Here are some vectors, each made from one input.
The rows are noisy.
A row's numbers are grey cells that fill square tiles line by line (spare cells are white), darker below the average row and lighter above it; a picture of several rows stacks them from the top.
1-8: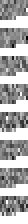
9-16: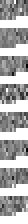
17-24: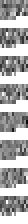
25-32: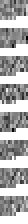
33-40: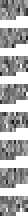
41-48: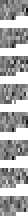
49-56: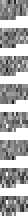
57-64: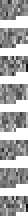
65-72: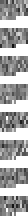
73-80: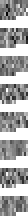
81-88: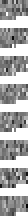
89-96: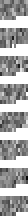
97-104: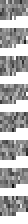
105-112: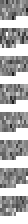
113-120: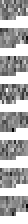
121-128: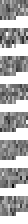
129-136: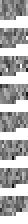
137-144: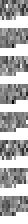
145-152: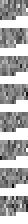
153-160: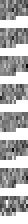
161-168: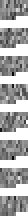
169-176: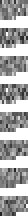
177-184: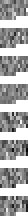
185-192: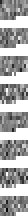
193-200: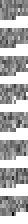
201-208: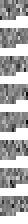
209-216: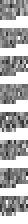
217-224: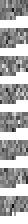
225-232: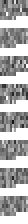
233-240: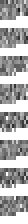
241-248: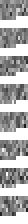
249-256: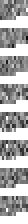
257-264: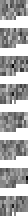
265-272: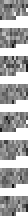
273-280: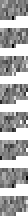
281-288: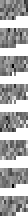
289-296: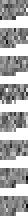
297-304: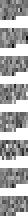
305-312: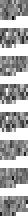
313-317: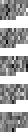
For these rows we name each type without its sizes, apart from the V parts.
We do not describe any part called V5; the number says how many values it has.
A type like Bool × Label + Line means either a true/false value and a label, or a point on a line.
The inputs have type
List(Circle + Line) × Tree × V5.
